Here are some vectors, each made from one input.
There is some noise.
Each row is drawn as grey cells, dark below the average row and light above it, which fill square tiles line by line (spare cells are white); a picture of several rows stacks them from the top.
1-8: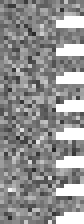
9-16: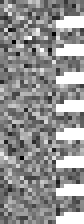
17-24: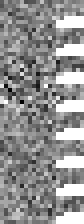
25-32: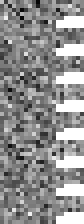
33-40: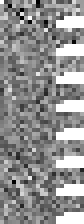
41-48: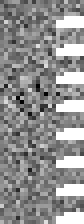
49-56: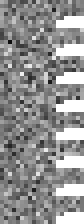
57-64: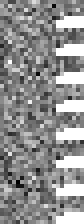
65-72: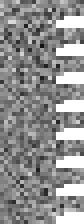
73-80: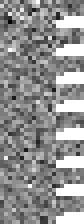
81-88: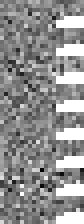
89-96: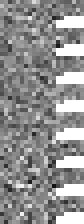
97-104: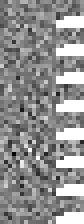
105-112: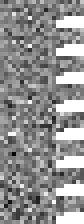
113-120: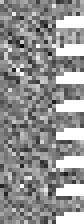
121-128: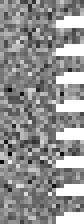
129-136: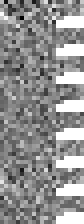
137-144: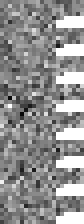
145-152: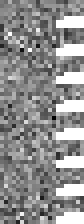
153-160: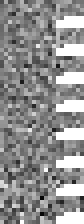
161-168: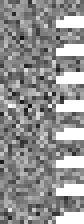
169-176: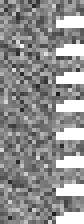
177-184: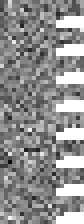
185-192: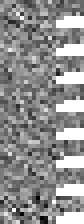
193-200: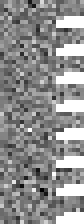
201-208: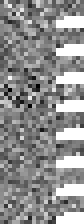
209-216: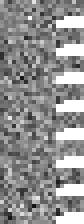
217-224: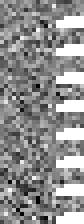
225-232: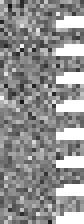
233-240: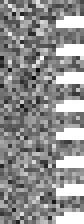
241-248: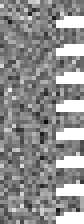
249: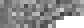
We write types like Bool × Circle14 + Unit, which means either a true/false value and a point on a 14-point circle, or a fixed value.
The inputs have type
Bool × Bool × Bool × Bool + Line6 + List3(Line5).
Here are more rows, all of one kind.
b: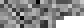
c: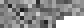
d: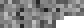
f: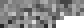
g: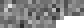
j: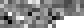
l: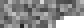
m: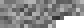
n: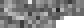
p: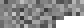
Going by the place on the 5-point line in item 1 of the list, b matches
c, f and l.
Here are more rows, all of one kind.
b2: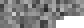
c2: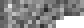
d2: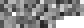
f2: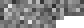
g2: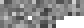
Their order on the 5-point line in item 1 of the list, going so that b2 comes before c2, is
f2, b2, c2, d2, g2.
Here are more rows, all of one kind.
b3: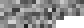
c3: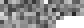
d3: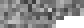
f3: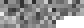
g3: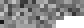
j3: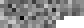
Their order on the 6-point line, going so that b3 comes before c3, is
b3, d3, j3, f3, c3, g3.
